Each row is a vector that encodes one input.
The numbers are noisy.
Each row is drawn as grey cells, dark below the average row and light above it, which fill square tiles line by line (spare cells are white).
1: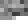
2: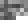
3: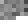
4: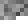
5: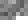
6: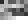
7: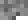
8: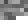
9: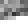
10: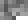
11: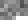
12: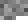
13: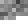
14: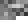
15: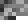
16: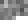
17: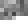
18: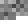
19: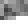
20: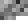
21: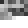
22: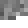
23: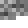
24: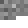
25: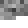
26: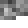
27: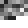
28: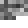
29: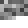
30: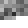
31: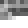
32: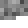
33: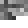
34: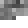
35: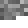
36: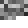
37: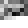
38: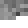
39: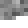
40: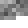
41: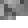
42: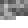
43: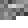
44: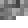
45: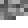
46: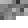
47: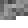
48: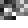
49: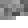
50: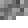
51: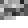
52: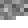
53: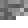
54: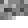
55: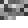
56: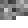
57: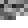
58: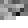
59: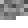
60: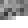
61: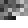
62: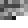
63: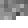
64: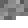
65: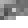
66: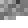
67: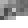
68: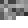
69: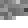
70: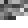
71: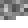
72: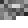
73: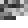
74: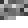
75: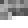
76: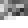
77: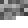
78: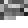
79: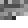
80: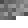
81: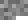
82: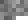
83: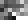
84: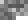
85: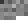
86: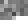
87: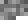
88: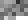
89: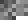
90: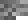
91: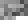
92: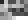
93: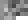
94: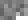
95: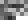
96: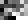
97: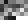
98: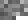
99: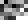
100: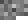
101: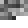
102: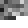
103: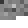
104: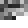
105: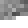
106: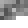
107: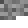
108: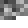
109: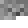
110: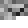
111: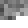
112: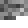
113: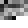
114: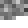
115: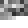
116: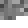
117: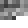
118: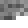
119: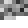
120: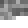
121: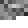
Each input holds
a point on each of two 9-point lines.
